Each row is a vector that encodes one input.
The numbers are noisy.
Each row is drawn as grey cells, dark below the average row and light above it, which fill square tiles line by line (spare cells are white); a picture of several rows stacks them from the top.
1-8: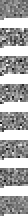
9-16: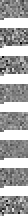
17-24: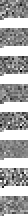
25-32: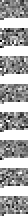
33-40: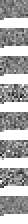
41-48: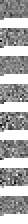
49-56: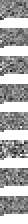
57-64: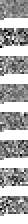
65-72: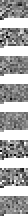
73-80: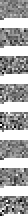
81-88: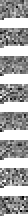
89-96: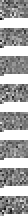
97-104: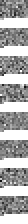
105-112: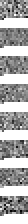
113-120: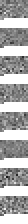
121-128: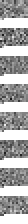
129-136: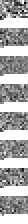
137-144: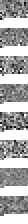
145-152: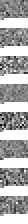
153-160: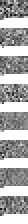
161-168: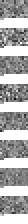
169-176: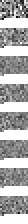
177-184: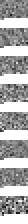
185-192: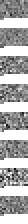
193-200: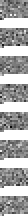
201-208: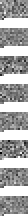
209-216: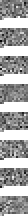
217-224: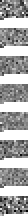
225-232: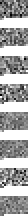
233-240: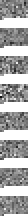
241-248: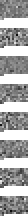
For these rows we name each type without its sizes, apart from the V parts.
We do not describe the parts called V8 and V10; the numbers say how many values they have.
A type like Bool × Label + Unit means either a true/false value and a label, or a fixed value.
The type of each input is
Bool × (Line + V8) + Tree × V10.
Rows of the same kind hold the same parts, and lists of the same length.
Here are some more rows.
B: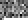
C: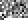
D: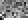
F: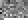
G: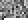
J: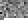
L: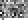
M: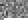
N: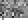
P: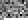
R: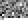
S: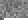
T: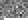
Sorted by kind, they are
B, G
C, F, L, M, N, P, T
D, J, R, S

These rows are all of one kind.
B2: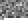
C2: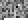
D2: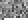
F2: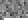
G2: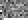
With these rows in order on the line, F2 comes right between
C2 and G2.
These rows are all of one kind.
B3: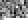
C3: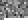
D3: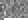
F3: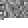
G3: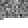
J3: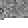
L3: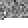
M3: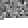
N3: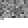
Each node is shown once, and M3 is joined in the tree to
C3 and D3.
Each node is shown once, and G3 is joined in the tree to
C3, F3 and N3.
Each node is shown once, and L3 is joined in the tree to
J3.
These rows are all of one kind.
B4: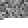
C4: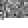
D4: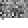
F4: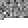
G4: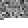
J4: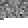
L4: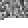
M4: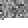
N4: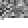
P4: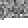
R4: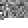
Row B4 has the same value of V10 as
D4 and M4.
